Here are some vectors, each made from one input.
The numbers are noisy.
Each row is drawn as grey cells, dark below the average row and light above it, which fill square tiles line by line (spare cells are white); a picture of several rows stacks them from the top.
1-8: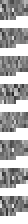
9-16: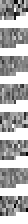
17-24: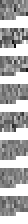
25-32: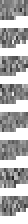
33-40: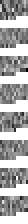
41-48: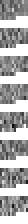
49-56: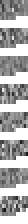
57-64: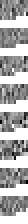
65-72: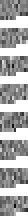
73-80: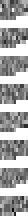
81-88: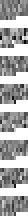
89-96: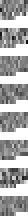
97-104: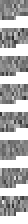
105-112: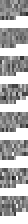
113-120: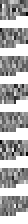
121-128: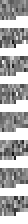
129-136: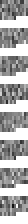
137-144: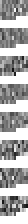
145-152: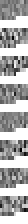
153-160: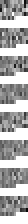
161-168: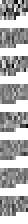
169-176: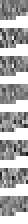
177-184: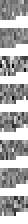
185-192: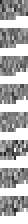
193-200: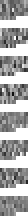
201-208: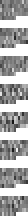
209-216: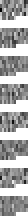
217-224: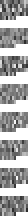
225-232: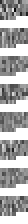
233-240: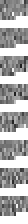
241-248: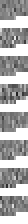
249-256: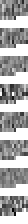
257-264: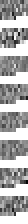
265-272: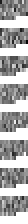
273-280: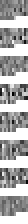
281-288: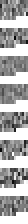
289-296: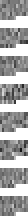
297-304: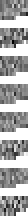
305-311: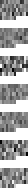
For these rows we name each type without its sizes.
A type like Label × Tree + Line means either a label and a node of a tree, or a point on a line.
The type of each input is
(Bool × Bool × Bool + Unit) × Line + Tree.
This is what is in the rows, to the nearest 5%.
About 65% of them hold a point on a line, together with either a fixed value, or three true/false values. The rest hold a node of a tree.
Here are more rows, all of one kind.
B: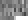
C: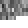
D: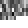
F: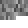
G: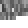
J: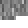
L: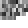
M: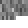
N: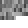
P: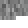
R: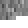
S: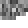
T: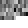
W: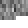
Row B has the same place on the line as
C, D, P and R.
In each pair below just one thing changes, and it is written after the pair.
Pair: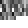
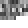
one of the three true/false values
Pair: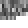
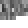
one of the three true/false values
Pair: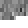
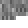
the place on the line
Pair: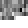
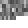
one of the three true/false values
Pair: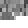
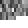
the place on the line
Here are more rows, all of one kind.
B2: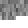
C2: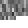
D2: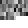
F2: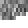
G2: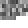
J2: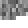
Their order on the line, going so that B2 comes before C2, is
G2, B2, J2, D2, C2, F2.
